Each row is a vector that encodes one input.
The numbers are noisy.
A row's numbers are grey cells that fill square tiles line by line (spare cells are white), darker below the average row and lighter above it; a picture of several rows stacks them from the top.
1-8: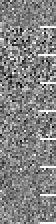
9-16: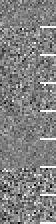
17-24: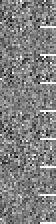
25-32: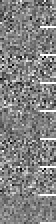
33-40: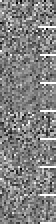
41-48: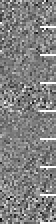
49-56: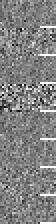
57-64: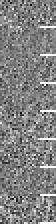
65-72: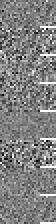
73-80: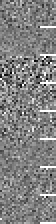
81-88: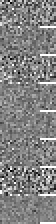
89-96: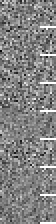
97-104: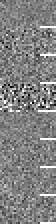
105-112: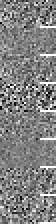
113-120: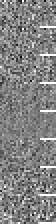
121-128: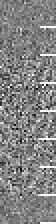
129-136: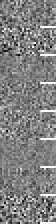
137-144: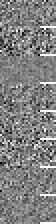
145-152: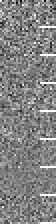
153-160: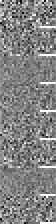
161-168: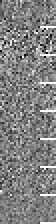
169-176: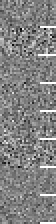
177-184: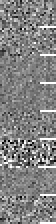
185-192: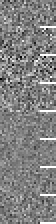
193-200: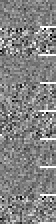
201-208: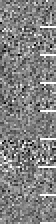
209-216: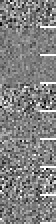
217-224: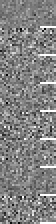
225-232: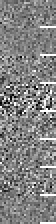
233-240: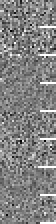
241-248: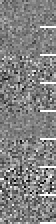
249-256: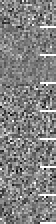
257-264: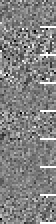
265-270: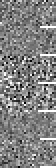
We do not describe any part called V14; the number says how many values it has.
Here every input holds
either one of 5 labels, or a true/false value and a value of V14.
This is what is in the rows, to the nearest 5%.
About 25% of them hold one of 5 labels. The rest hold a true/false value and a value of V14.
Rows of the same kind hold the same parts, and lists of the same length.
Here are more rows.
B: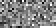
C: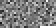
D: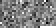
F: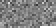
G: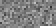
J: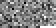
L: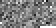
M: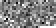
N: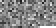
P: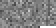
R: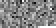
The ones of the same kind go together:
B, N, R
C, D, F, G, J, L, M, P

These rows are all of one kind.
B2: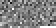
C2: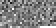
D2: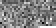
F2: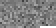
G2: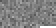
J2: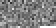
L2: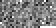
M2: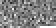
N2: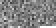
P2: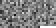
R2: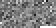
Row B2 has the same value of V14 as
C2 and M2.
